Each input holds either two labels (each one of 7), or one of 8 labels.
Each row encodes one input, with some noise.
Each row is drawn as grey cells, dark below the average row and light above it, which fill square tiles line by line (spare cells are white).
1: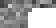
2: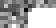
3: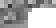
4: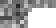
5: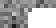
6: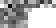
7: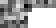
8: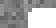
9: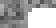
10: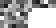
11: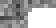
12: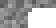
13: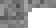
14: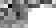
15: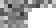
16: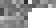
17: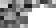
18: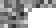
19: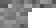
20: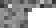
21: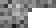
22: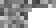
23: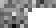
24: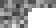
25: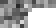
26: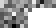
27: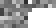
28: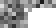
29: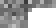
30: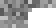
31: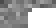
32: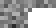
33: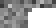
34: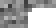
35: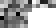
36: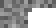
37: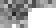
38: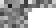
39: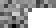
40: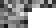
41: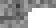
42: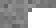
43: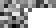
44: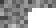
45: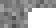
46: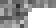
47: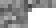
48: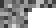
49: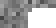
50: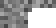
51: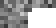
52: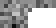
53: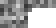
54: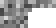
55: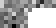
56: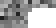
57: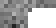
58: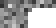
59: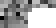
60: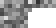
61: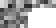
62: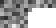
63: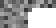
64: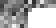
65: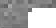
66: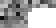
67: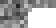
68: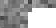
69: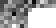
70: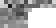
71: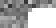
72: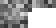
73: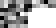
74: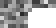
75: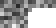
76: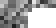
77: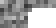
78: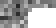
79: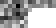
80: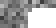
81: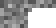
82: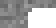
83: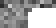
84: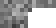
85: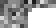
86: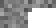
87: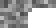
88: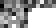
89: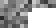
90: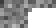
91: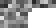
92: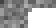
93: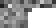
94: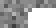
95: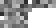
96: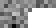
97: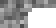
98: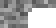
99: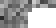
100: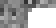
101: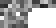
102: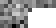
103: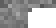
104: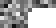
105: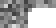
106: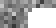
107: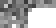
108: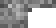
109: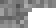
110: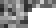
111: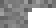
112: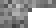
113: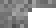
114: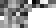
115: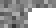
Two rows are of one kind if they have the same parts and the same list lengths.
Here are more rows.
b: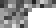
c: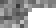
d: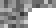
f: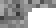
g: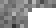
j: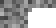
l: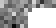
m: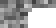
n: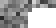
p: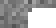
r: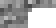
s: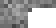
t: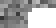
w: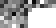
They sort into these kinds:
b, c, d, f, g, j, l, m, n, p, s, t
r, w

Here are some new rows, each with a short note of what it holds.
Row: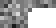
two labels (each one of 7)
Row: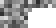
one of 8 labels
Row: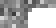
one of 8 labels
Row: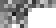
one of 8 labels
